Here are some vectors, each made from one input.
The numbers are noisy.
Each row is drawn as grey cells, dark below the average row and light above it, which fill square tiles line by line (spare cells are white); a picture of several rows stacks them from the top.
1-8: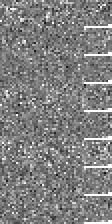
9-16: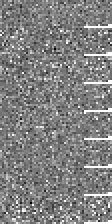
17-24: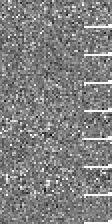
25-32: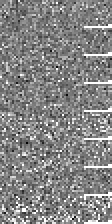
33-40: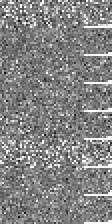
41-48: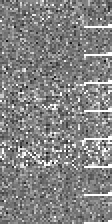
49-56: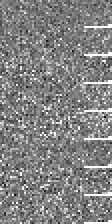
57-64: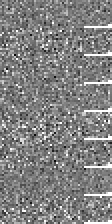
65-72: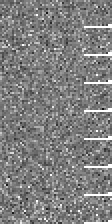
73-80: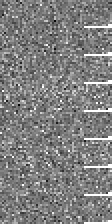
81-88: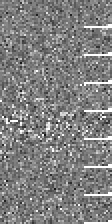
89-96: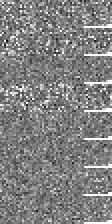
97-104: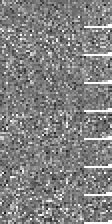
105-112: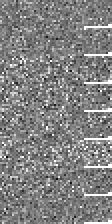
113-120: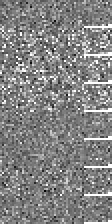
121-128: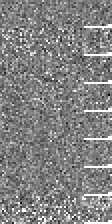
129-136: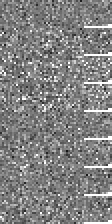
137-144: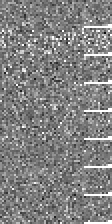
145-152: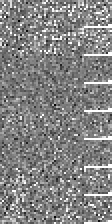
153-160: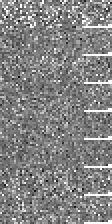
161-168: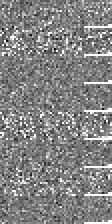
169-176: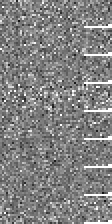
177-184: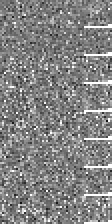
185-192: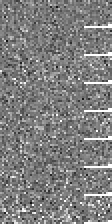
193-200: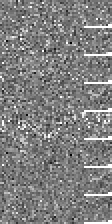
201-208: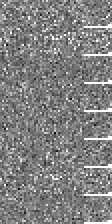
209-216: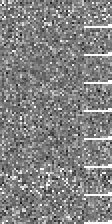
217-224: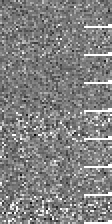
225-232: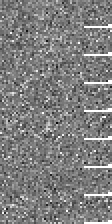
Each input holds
a point on an 8-point circle, together with either a point on a 10-point circle and a true/false value, or a point on a 9-point line.
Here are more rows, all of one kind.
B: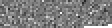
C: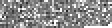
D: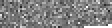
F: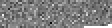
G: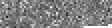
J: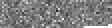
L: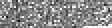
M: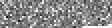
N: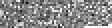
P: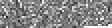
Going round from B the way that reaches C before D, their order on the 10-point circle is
B, F, C, D, J, G, P, L, M, N.
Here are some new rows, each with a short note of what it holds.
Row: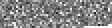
a point on an 8-point circle, a point on a 10-point circle and a true/false value
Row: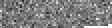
a point on an 8-point circle, a point on a 10-point circle and a true/false value
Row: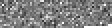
a point on an 8-point circle, a point on a 10-point circle and a true/false value
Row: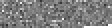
a point on an 8-point circle, a point on a 10-point circle and a true/false value
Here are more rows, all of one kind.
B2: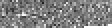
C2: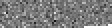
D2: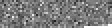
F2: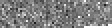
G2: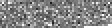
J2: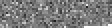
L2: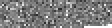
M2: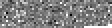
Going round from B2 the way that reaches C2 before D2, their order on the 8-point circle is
B2, G2, M2, F2, C2, D2, J2, L2.
